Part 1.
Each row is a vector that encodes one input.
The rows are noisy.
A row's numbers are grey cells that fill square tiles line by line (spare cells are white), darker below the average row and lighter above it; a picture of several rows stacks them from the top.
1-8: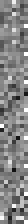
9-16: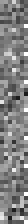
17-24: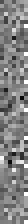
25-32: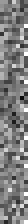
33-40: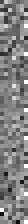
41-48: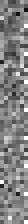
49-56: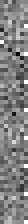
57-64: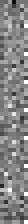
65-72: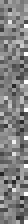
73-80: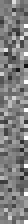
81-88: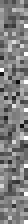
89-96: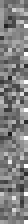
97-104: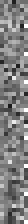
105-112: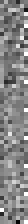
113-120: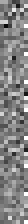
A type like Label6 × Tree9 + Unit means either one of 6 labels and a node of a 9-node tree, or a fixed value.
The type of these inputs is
List2(Line7) + Tree11.
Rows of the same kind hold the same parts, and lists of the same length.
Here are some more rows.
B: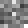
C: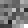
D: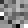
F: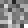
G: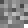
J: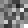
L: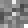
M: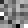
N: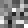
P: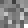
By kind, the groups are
B, G, L, P
C, J, N
D, M
F

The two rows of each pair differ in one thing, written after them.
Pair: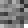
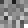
the place on the 7-point line in item 1 of the list
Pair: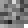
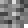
the place on the 7-point line in item 2 of the list
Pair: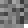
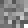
the place on the 7-point line in item 1 of the list
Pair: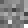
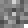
the place on the 7-point line in item 1 of the list
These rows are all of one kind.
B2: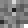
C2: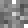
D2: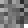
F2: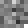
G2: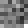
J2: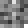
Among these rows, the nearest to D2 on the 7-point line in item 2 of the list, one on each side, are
F2 and G2.
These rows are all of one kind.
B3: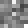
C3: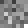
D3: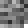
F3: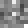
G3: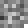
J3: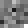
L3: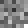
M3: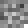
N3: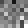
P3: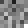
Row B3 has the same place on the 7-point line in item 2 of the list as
D3, G3, M3 and N3.
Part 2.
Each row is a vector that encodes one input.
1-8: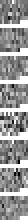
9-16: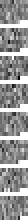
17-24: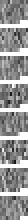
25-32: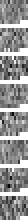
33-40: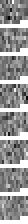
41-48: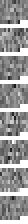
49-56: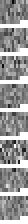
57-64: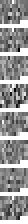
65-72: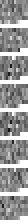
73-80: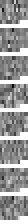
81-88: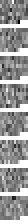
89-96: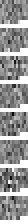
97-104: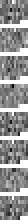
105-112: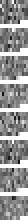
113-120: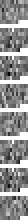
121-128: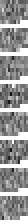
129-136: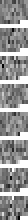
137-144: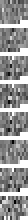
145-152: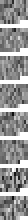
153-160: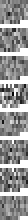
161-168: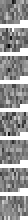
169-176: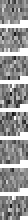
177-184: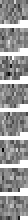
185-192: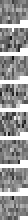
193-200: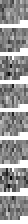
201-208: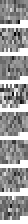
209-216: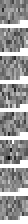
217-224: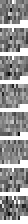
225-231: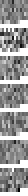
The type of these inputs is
List3(Line15).
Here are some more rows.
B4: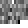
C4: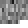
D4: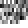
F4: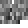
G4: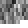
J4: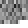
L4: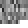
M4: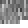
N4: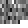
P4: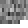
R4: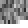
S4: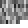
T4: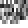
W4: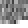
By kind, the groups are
B4, F4, N4
C4, G4, L4, P4, R4, S4
D4, T4
J4, M4, W4

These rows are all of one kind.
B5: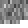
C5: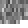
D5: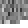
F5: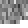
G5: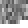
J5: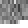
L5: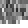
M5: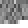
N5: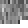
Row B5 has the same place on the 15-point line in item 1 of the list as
C5 and L5.
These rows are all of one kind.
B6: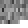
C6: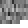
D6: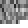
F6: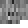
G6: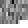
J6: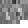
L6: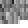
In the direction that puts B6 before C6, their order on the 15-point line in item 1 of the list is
B6, L6, D6, G6, F6, C6, J6.
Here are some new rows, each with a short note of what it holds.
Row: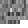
a list of three items
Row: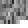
a list of three items
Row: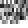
the empty list
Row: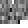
a list of one item
